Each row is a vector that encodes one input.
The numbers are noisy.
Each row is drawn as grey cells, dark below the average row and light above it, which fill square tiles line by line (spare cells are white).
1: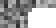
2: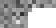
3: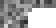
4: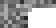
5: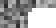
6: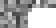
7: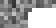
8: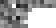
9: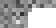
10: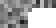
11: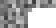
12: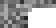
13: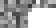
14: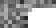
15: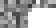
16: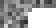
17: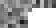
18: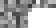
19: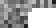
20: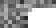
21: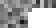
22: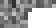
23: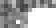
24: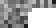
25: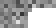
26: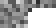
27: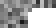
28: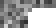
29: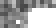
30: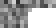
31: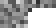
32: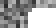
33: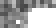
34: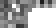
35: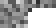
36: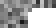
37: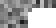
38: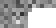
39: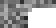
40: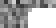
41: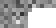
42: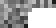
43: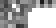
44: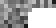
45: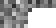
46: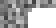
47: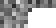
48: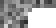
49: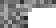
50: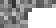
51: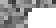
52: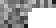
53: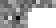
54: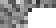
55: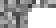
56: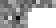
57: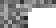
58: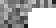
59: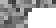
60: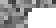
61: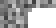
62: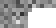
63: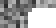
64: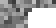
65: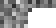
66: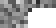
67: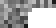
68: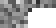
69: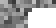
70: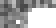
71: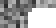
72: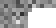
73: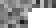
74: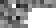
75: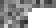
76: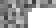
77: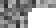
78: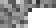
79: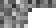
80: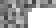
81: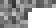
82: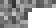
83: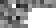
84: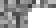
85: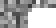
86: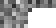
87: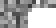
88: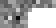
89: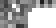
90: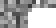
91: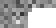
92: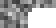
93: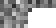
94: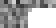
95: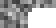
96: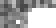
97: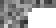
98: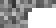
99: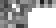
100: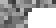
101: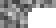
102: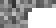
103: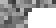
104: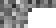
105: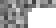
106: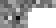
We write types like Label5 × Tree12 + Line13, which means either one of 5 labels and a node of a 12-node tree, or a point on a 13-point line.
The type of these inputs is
Bool × Bool × Bool + Label10.
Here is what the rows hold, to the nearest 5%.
About 50% of them hold one of 10 labels. The rest hold three true/false values.
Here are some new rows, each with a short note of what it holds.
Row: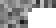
three true/false values
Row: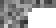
three true/false values
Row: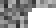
one of 10 labels
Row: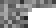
three true/false values
